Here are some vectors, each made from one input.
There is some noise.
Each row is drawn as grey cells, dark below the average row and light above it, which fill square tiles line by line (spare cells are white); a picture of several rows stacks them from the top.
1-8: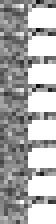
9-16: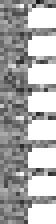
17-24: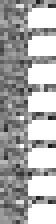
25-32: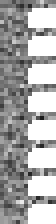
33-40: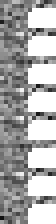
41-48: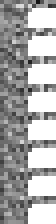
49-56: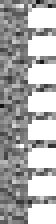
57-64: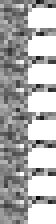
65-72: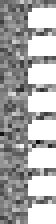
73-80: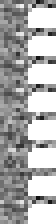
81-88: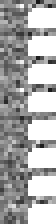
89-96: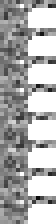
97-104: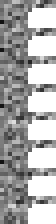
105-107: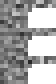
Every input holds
either a point on a 9-point line, or three true/false values.
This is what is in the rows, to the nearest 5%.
About 35% of them hold a point on a 9-point line. The rest hold three true/false values.
